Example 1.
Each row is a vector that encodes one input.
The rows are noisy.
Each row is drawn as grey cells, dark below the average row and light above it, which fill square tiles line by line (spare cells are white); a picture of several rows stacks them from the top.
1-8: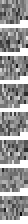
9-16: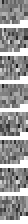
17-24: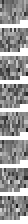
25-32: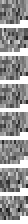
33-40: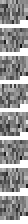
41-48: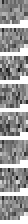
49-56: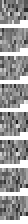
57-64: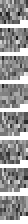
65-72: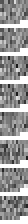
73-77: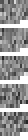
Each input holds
a point on a 13-point circle.
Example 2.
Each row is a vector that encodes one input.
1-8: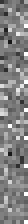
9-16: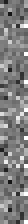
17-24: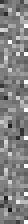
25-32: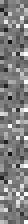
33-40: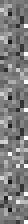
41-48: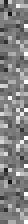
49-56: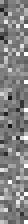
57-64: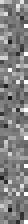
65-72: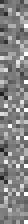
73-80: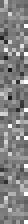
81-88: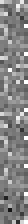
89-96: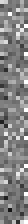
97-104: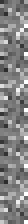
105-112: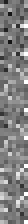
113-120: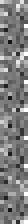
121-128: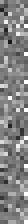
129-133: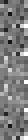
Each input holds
three true/false values.
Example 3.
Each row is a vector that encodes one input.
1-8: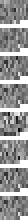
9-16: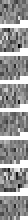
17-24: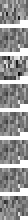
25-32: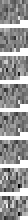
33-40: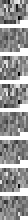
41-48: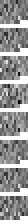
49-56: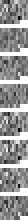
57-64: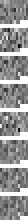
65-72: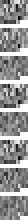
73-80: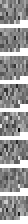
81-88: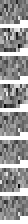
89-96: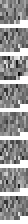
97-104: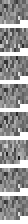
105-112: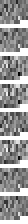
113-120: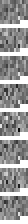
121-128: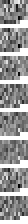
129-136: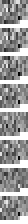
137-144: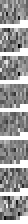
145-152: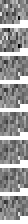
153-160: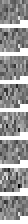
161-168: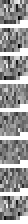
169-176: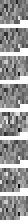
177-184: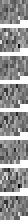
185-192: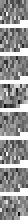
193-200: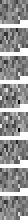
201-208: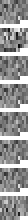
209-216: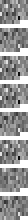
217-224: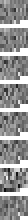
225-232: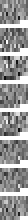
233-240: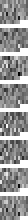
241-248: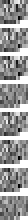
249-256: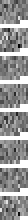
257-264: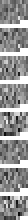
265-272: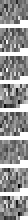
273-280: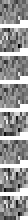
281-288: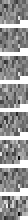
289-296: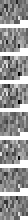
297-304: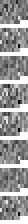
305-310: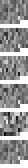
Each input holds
a point on an 18-point line.
